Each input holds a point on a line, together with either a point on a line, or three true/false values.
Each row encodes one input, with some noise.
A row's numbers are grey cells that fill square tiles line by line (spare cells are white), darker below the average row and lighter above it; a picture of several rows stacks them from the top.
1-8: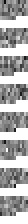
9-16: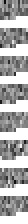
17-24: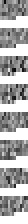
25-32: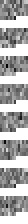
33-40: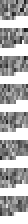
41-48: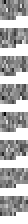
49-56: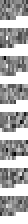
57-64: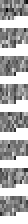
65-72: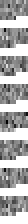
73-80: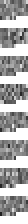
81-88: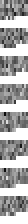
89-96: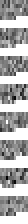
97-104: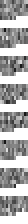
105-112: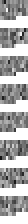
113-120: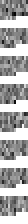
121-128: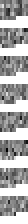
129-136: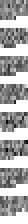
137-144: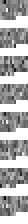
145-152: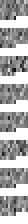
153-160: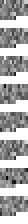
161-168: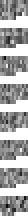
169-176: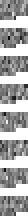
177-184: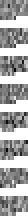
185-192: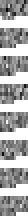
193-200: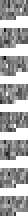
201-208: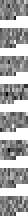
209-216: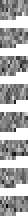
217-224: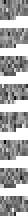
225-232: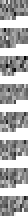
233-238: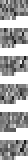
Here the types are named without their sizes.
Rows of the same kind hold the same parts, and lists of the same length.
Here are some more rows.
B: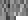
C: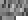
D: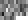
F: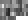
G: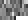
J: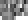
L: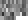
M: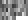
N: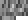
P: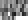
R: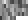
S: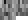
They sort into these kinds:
B, C, D, F, G, L, N, R, S
J, M, P

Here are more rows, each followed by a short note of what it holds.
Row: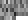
a point on each of two lines
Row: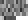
a point on a line and three true/false values
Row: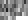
a point on each of two lines
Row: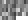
a point on each of two lines
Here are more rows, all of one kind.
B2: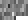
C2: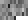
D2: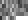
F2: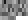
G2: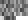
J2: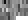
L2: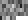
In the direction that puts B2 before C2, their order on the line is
B2, C2, L2, D2, J2, F2, G2.
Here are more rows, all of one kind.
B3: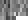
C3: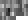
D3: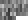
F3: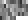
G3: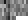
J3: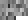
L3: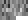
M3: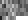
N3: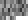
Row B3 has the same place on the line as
L3 and M3.
